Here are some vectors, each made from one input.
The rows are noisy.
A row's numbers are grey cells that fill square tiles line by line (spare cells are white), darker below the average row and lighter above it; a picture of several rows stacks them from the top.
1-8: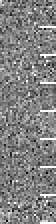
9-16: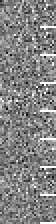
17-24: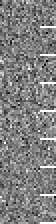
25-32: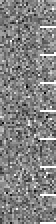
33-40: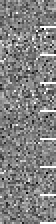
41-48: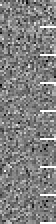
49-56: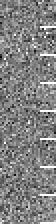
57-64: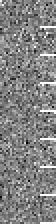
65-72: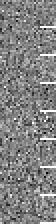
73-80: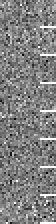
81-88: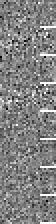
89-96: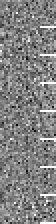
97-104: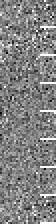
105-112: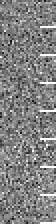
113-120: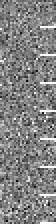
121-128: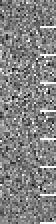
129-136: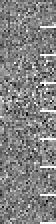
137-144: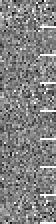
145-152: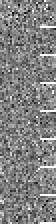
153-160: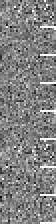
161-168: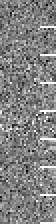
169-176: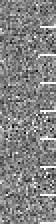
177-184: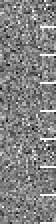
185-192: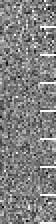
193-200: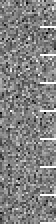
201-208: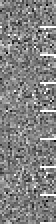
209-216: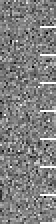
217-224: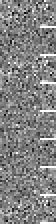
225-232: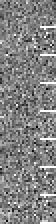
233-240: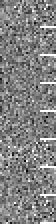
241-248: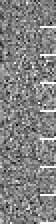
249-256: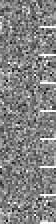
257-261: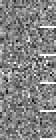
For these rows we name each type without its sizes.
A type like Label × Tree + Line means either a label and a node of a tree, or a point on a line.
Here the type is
(Bool × Bool × Bool × Bool + Unit) × (Circle + Line).
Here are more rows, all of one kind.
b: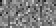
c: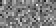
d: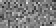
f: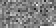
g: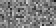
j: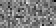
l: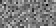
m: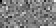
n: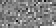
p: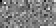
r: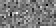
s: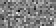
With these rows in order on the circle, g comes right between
j and s.
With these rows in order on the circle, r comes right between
f and n.
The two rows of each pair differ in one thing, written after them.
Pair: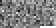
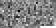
the place on the circle
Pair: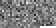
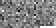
one of the four true/false values
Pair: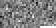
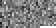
the place on the circle
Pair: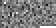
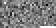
one of the four true/false values
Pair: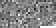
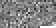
the place on the circle
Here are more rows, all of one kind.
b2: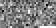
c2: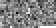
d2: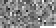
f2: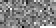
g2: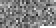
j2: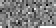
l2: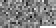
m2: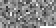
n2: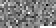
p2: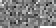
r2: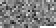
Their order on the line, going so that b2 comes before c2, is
r2, g2, n2, p2, b2, c2, j2, l2, d2, f2, m2.
